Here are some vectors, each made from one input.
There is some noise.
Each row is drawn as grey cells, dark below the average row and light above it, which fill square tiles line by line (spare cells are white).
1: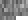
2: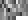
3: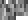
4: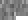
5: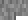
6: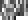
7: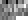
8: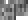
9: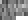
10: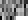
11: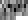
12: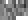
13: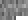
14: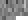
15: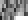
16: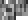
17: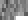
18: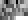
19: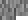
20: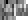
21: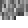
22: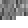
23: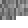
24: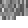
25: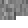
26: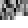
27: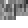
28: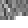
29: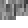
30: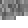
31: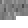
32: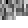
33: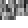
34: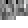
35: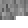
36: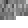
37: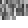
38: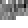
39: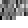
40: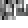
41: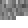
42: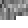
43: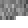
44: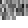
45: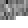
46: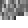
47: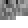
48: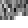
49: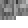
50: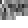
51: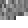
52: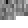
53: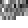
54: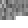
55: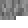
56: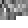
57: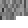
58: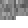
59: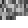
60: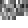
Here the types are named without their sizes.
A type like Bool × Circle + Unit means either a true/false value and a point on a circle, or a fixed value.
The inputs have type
List(Line).
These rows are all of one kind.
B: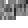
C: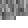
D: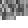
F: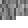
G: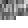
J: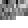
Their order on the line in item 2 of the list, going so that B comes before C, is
B, C, D, F, J, G.
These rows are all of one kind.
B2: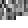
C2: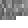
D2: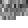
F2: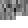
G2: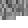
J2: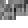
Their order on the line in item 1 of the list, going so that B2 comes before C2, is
D2, G2, F2, J2, B2, C2.
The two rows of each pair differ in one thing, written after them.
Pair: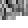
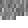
the place on the line in item 2 of the list
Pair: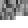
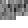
the place on the line in item 1 of the list
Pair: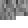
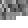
the place on the line in item 1 of the list
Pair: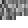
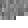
the place on the line in item 2 of the list
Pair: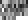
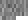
the place on the line in item 2 of the list
